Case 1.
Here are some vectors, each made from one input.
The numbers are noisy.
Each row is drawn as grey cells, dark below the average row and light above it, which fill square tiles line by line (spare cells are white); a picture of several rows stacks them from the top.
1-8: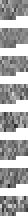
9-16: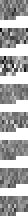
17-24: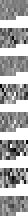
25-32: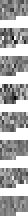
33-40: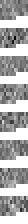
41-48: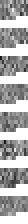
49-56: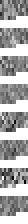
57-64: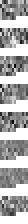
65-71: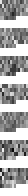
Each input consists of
a point on an 8-point line and a true/false value.
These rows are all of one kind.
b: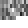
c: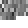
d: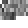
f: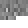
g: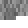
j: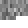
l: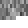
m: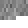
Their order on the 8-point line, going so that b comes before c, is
l, b, g, j, d, c, m, f.
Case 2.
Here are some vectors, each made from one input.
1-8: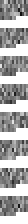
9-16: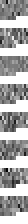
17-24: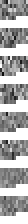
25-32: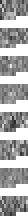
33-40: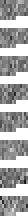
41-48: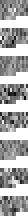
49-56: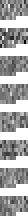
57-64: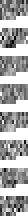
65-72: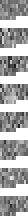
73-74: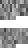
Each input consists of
either a point on a 7-point line, or a point on a 9-point line.
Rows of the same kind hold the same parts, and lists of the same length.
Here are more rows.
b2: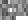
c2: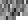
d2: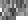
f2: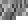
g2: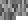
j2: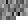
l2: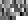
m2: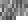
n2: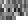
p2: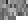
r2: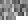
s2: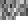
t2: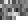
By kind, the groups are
b2, c2, j2, p2, r2, s2
d2, f2, g2, l2, m2, n2, t2

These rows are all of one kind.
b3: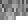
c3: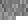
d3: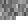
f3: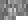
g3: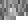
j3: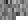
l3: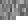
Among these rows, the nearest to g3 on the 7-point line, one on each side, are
b3 and f3.
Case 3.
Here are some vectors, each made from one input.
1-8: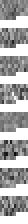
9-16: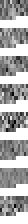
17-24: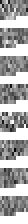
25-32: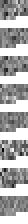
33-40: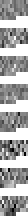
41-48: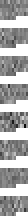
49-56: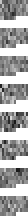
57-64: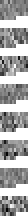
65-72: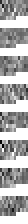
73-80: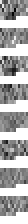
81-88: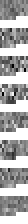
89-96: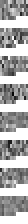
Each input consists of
either a fixed value, or a point on a 6-point line and a point on a 9-point line, or four true/false values.
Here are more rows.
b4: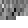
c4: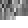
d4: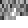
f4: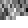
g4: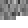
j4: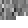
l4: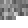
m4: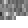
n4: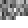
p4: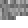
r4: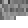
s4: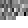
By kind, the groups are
b4, d4, j4, l4, n4, p4, r4
c4, f4, g4
m4, s4

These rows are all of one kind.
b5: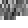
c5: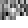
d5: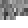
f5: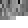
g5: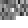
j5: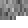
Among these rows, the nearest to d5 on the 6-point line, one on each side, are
b5 and f5.
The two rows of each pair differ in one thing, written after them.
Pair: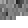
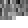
the place on the 6-point line
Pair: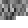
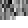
the place on the 9-point line
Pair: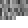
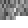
the place on the 6-point line
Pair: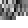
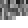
the place on the 6-point line
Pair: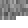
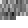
the place on the 6-point line
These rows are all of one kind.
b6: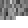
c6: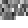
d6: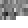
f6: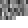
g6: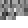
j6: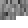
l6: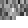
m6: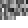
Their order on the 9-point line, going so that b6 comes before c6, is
b6, m6, d6, f6, l6, j6, g6, c6.
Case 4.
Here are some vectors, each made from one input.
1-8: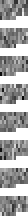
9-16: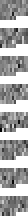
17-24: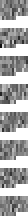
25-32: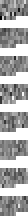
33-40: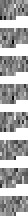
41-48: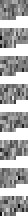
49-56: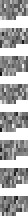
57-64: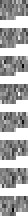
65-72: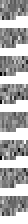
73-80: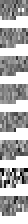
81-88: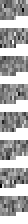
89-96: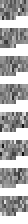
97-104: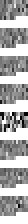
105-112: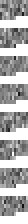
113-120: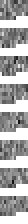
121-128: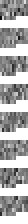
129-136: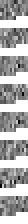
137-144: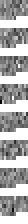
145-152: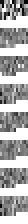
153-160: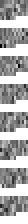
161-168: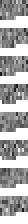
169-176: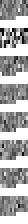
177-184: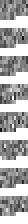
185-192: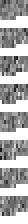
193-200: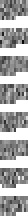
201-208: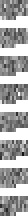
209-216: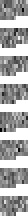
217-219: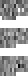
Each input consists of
either a fixed value, or one of 11 labels and a node of a 13-node tree.
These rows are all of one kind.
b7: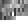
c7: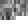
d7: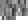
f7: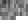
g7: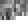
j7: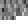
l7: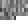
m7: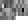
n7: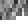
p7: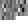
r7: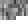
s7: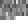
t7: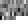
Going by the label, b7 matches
c7 and g7.
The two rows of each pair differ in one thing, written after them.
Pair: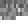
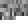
the label
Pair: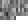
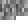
the node of the tree
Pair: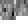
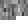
the label
